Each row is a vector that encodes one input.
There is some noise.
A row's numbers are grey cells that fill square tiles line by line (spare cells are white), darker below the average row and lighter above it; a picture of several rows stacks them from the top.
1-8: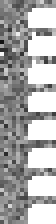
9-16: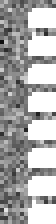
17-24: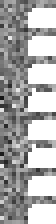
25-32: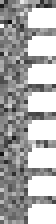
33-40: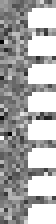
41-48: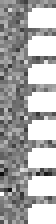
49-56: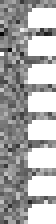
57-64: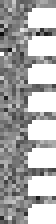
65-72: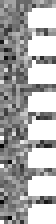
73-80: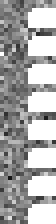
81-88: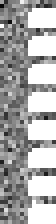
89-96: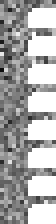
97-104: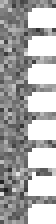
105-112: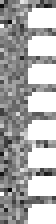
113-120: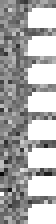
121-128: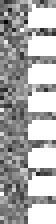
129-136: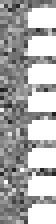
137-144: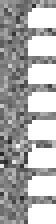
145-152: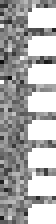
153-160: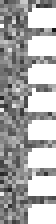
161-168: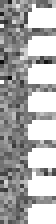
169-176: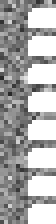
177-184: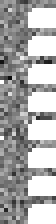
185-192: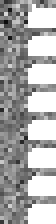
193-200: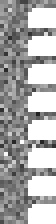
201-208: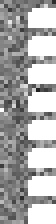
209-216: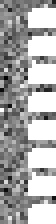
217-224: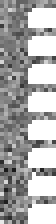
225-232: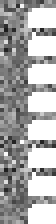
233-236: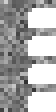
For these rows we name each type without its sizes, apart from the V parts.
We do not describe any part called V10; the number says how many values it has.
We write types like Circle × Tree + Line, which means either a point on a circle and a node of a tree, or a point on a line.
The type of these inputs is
Bool × (Circle + Line) + V10.
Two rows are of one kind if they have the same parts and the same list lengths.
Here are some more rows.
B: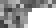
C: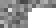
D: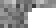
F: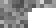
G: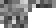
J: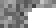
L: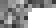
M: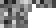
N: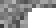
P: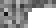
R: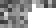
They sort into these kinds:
B, L, P
C, D, F, J, N
G, M, R

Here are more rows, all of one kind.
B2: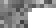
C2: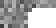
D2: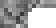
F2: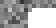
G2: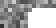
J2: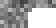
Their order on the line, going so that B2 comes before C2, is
D2, B2, C2, G2, J2, F2.
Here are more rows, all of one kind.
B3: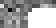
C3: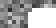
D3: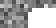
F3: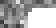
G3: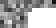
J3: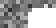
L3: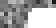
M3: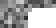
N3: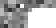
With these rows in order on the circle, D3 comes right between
C3 and M3.
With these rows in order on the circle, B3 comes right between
C3 and G3.
